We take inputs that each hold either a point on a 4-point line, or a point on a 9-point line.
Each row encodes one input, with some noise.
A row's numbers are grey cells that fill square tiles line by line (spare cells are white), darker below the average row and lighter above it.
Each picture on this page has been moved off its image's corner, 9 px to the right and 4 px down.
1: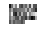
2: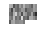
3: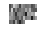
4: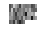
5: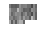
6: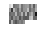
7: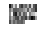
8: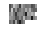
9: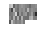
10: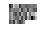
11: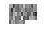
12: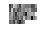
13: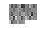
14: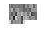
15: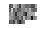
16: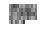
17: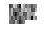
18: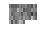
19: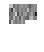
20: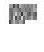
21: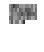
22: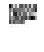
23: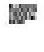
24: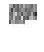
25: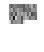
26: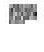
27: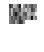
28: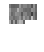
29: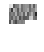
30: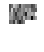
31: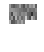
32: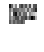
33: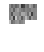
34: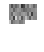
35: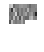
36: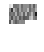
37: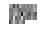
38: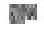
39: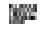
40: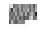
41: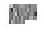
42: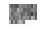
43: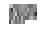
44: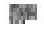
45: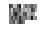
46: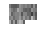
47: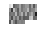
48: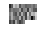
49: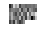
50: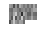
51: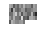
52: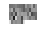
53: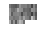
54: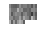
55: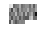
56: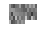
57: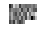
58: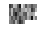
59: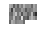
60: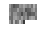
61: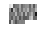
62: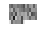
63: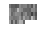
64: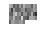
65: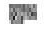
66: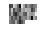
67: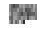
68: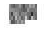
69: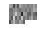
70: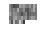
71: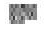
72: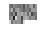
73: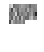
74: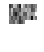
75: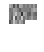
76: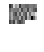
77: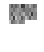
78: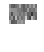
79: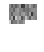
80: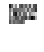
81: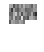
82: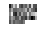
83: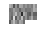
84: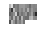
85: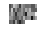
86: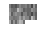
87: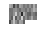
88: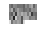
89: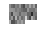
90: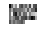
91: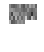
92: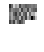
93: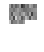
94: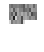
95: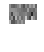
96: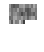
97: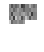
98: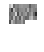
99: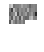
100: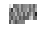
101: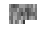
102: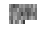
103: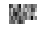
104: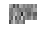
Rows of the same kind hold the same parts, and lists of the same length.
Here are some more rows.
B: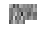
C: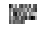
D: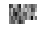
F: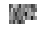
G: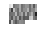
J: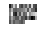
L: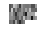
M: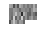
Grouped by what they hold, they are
B, G, M
C, D, F, J, L

